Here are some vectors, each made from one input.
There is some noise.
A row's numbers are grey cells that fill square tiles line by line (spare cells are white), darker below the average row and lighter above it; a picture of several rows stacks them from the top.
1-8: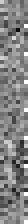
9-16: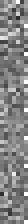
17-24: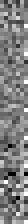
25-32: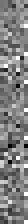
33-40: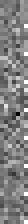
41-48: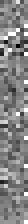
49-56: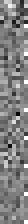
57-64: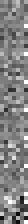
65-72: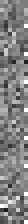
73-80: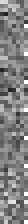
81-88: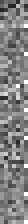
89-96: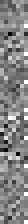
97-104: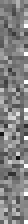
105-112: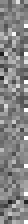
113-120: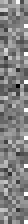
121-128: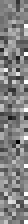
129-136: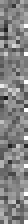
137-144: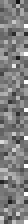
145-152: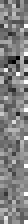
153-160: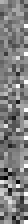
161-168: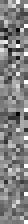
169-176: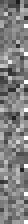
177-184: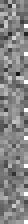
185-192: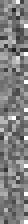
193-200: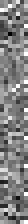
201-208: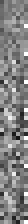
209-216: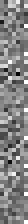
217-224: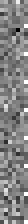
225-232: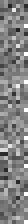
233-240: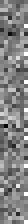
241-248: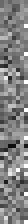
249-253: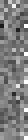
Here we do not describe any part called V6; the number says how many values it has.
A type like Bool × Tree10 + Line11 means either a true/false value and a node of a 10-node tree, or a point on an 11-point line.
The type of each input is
Bool × Bool × Bool × (Tree10 + V6) + List2(Line5).
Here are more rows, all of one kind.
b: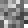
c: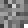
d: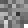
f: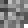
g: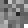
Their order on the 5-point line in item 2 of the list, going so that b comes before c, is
b, d, g, c, f.
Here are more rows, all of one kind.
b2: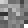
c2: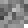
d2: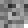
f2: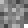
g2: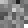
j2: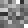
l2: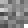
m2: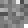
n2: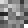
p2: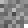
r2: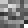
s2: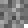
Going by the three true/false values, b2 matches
f2, n2 and r2.
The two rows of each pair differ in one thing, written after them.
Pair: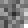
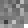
the node of the tree
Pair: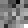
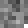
the node of the tree
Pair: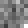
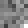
the node of the tree
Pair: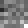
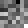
one of the three true/false values
